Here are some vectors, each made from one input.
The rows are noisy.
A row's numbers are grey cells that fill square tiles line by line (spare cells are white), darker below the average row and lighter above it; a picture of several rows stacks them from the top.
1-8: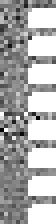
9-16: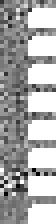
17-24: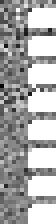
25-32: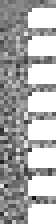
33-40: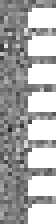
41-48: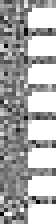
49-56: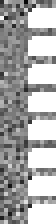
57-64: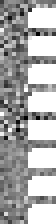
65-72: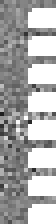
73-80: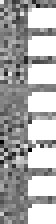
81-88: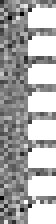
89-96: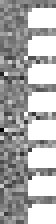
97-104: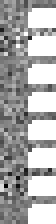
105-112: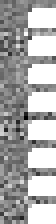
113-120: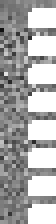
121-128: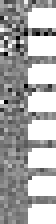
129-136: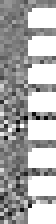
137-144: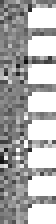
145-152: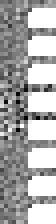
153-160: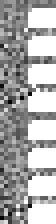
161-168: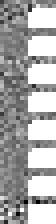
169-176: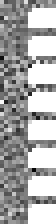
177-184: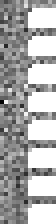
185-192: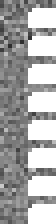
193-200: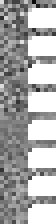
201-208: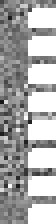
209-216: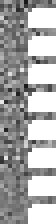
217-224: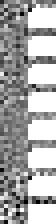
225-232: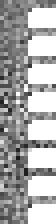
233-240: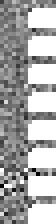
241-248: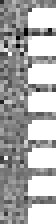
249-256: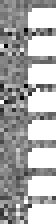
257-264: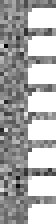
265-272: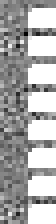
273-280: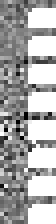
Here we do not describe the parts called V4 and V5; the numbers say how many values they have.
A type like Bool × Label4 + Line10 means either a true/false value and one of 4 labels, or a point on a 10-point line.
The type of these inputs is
(Bool × Circle10 × V5 + Line6) × (Line7 + V4).
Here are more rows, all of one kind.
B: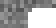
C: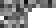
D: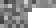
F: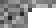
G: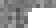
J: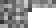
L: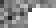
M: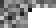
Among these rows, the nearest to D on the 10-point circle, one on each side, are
F and G.
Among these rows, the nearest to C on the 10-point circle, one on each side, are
B and J.
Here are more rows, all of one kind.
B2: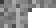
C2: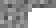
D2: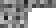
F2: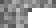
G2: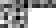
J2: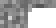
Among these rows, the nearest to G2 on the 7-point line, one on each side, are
B2 and J2.
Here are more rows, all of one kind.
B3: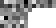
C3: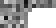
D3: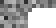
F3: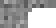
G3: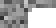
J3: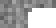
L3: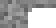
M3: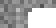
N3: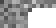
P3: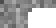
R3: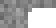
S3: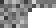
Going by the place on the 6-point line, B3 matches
C3, N3 and S3.
